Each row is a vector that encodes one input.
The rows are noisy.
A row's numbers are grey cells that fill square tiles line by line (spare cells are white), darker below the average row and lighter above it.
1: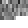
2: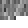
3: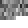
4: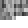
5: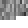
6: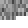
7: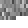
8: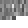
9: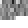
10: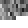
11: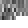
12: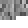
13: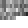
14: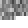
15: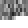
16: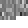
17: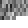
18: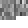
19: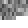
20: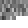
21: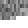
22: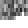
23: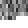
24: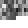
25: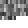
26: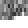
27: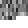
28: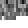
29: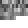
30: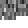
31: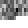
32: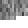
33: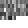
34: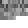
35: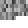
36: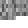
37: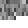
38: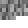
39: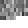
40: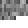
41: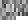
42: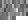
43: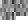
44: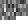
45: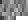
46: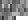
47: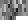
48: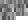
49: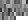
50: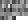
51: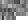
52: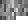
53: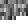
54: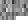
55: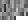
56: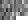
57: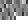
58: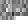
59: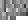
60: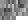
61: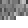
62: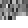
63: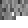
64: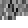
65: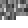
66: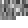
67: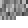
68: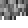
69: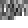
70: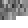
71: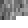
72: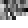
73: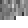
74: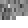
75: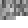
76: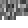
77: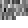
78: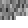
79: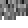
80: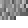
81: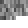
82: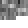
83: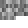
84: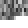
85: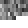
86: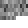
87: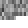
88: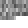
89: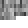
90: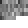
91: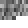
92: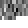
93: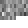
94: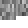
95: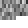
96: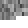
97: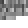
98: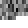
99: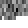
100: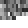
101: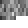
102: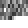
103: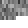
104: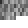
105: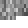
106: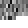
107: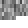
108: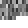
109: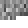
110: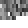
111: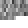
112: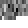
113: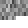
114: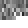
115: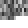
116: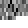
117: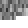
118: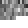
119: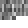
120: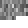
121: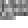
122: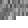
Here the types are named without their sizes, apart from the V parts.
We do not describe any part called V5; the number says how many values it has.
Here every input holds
either a node of a tree, or a list of items, each a point on a line and a value of V5.
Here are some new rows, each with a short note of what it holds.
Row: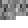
a list of two items
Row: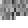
a list of one item
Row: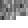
a list of two items
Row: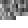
the empty list
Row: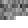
a list of two items
